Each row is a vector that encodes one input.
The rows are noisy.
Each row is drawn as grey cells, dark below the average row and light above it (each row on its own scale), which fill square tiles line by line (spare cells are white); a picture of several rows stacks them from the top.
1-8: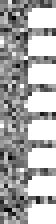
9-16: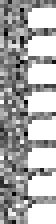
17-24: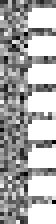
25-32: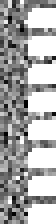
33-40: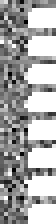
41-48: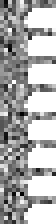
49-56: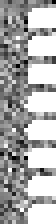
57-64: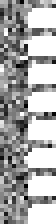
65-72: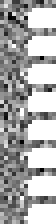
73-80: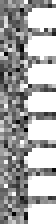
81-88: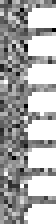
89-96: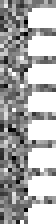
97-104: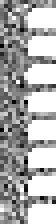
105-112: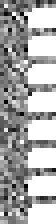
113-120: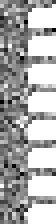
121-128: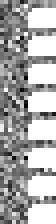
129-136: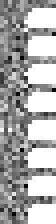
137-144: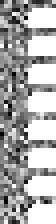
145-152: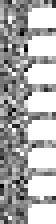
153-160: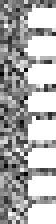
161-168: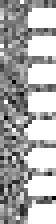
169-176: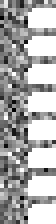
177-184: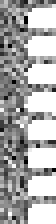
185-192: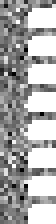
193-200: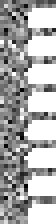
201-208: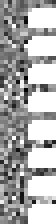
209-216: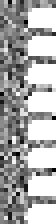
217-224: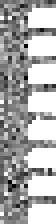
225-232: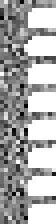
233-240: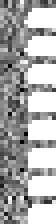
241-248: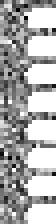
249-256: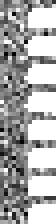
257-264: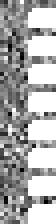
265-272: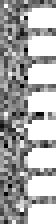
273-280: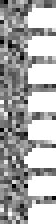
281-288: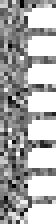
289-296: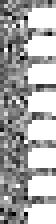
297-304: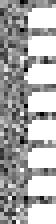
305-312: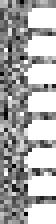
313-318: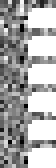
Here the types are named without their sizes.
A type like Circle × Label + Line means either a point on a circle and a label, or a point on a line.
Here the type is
Label × (Label × Label + Unit).
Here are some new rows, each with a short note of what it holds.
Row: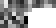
a label
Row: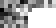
three labels
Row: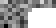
a label
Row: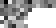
three labels
